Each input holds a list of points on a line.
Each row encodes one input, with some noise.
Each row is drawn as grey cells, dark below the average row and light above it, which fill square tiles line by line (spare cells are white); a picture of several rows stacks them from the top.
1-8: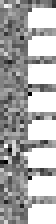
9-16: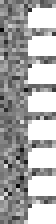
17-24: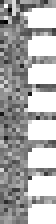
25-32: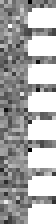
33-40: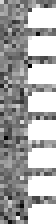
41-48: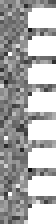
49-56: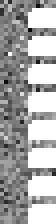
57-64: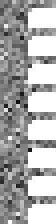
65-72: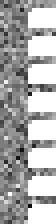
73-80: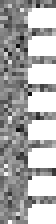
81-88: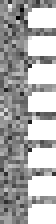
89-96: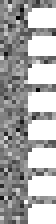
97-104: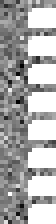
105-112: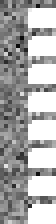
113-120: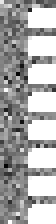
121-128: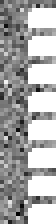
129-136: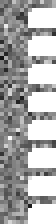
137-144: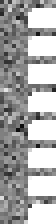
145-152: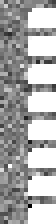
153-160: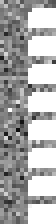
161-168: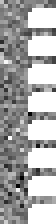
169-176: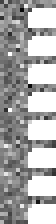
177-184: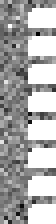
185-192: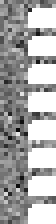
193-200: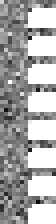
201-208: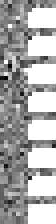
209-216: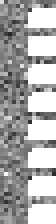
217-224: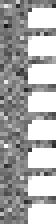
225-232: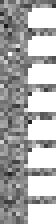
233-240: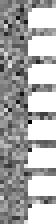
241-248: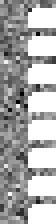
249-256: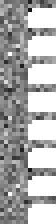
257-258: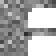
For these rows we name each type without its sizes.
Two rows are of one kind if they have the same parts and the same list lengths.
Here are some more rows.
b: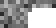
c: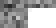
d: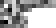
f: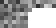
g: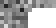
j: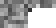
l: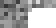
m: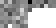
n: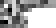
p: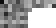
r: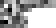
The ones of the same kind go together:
b, f, m, p
c, g, j, l
d, n, r

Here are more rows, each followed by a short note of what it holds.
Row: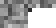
a list of one item
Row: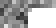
a list of one item
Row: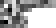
the empty list
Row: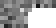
a list of two items
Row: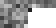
a list of two items
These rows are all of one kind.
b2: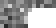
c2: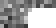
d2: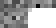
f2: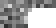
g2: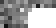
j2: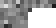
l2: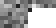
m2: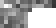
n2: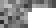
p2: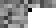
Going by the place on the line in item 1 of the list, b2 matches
c2, f2 and g2.
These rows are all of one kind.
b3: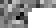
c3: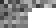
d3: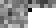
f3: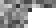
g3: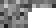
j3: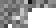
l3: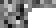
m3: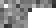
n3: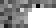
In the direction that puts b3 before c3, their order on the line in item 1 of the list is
b3, l3, c3, n3, g3, m3, f3, d3, j3.
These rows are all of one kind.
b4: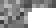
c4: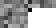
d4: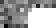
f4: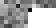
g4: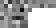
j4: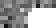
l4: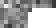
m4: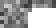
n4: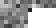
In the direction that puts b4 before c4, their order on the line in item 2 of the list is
g4, b4, m4, l4, j4, f4, n4, c4, d4.
